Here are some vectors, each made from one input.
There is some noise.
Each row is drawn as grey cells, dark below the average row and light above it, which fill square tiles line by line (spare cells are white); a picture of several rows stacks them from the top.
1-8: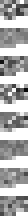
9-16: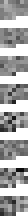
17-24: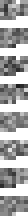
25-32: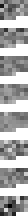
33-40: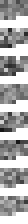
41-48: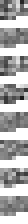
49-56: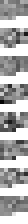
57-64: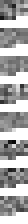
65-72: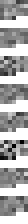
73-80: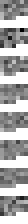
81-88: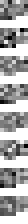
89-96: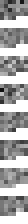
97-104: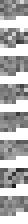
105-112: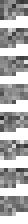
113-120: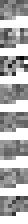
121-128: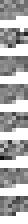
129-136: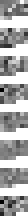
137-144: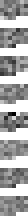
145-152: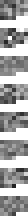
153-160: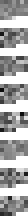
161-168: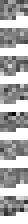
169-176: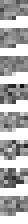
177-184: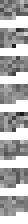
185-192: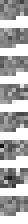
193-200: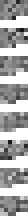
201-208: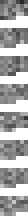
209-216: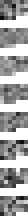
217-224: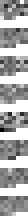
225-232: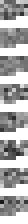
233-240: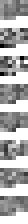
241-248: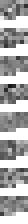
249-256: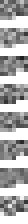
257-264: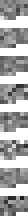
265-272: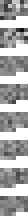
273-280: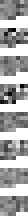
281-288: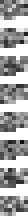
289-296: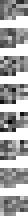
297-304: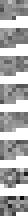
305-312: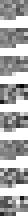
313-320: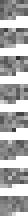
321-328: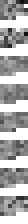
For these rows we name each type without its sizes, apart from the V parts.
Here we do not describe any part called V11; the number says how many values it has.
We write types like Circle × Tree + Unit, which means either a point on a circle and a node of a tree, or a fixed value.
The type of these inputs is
Bool × V11 + Label.
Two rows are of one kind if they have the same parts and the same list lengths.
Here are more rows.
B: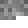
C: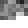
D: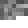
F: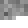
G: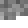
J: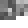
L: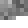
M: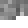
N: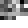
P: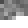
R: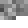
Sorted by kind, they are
B, C, D, F, G, L, M, P, R
J, N

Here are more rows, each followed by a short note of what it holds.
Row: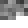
a true/false value and a value of V11
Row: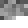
a true/false value and a value of V11
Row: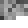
a true/false value and a value of V11
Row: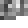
a label
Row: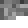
a true/false value and a value of V11
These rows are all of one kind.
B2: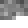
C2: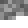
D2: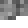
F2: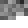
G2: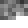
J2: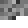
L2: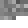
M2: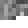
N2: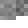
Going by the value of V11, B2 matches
C2, F2 and G2.
